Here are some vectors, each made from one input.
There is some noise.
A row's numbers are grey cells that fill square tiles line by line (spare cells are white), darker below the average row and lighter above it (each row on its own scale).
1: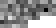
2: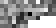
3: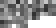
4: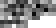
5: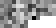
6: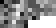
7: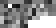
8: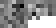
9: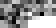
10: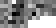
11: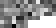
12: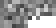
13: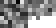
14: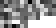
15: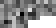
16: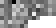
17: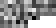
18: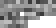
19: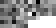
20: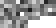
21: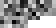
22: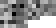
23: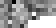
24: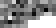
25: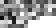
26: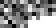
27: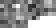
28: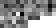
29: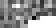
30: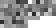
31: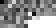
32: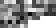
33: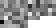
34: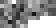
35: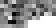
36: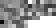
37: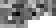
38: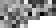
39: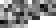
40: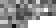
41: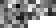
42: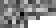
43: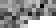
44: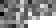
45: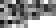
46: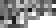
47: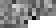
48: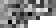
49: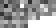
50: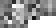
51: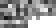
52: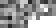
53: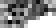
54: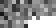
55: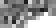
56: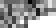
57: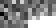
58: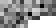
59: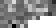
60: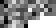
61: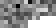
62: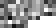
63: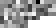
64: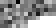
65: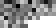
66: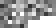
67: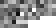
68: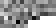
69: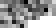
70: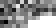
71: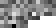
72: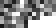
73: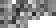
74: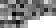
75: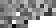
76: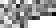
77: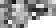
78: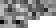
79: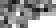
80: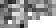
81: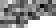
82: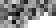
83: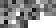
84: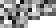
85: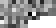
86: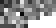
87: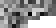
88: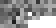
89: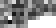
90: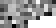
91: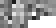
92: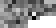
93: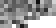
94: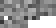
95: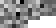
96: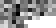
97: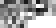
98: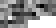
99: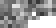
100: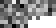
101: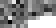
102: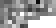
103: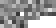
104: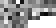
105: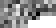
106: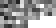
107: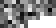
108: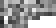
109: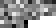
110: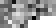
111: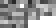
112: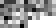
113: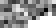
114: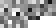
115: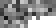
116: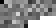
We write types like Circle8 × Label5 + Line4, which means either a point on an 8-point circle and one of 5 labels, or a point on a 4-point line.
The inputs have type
Bool × Bool × Bool × (Line4 + Tree8).
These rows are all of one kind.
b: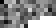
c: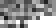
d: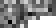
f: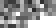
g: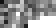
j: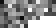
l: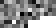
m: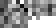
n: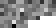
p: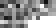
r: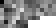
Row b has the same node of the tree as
g, j, l and r.
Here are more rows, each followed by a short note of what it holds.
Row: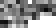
a point on a 4-point line and three true/false values
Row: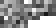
a point on a 4-point line and three true/false values
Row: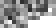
a point on a 4-point line and three true/false values
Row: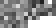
a point on a 4-point line and three true/false values
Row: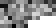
a node of an 8-node tree and three true/false values
